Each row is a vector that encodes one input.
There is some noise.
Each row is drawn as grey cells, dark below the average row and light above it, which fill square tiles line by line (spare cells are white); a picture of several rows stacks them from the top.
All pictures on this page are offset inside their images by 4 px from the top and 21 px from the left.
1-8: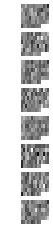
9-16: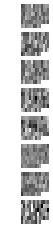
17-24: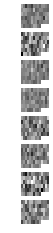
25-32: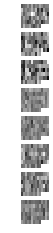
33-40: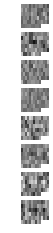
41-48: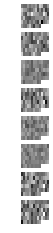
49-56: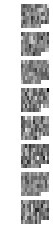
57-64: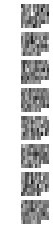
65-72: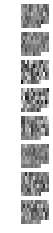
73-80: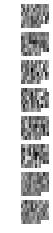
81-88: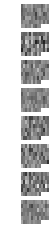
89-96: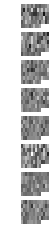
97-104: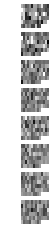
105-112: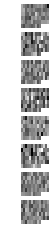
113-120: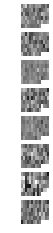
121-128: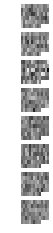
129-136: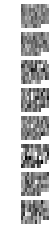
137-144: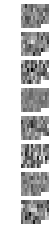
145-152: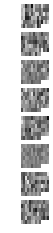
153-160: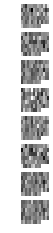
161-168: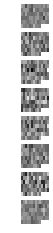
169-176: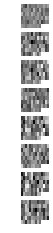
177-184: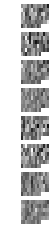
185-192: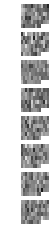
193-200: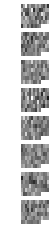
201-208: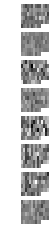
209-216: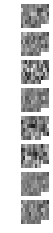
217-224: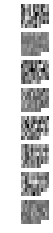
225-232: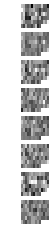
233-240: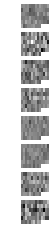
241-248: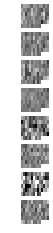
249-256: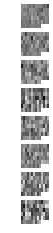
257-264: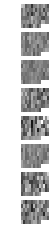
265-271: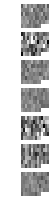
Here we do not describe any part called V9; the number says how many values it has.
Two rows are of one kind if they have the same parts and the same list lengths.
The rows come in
4 kinds.
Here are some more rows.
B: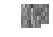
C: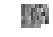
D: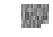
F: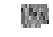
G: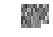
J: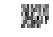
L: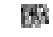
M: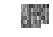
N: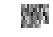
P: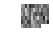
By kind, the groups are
B, G
C, J, L, N
D
F, M, P

